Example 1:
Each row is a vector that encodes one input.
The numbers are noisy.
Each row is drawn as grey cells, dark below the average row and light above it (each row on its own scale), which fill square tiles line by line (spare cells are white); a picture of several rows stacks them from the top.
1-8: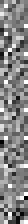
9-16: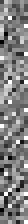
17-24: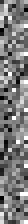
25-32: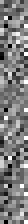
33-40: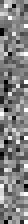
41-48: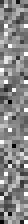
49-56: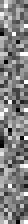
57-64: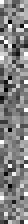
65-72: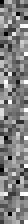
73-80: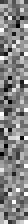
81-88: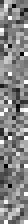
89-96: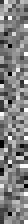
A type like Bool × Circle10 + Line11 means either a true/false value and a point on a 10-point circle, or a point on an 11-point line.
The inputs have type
Bool × Line13.
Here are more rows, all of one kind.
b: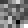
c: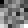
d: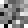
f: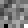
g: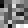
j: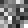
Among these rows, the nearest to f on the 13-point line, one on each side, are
d and g.
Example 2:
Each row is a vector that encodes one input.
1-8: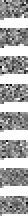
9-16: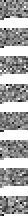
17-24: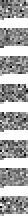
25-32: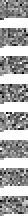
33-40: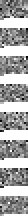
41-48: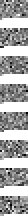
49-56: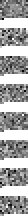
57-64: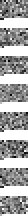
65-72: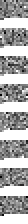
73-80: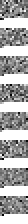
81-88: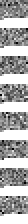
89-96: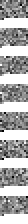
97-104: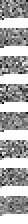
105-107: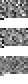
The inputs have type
Line8 + Tree13.
